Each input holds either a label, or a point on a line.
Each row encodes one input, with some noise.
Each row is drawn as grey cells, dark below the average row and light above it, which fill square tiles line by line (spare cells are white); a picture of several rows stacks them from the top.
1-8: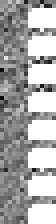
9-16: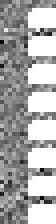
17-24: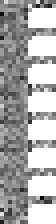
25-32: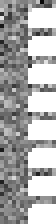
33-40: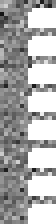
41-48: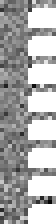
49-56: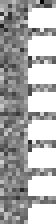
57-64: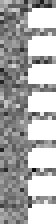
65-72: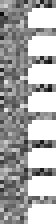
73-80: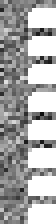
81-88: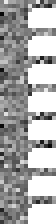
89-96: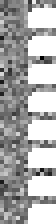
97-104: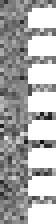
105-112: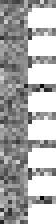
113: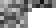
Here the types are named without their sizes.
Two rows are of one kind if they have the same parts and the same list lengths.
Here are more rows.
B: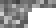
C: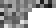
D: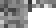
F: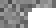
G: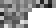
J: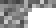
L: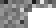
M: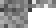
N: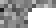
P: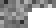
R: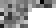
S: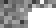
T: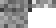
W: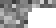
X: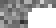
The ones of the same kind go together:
B, D, F, J, L, M, N, P, S, T, W, X
C, G, R

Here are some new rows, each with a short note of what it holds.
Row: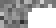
a point on a line
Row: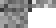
a point on a line
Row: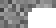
a point on a line
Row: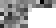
a label
